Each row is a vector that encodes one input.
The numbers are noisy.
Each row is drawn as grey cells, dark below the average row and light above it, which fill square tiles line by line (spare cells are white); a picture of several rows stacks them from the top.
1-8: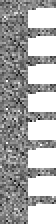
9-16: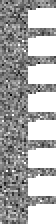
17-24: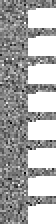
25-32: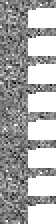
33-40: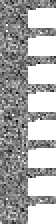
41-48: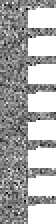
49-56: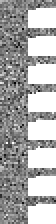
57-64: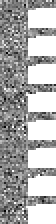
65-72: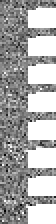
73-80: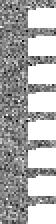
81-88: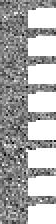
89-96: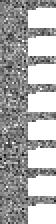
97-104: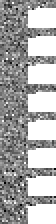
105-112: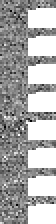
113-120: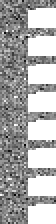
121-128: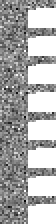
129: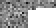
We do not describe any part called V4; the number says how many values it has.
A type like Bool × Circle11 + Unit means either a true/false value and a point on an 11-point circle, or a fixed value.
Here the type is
(Line5 + Line6) × V4 + Tree7.
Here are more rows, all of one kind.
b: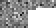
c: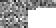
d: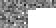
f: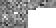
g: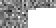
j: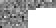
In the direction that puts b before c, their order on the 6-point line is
d, g, j, f, b, c.
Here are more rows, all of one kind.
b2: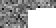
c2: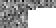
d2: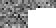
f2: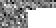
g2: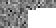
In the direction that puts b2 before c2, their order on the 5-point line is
g2, d2, b2, f2, c2.
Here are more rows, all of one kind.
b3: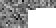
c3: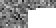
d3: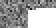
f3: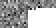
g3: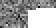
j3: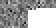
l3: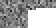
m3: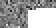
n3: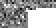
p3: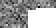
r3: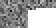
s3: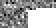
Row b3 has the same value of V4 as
c3, g3 and p3.
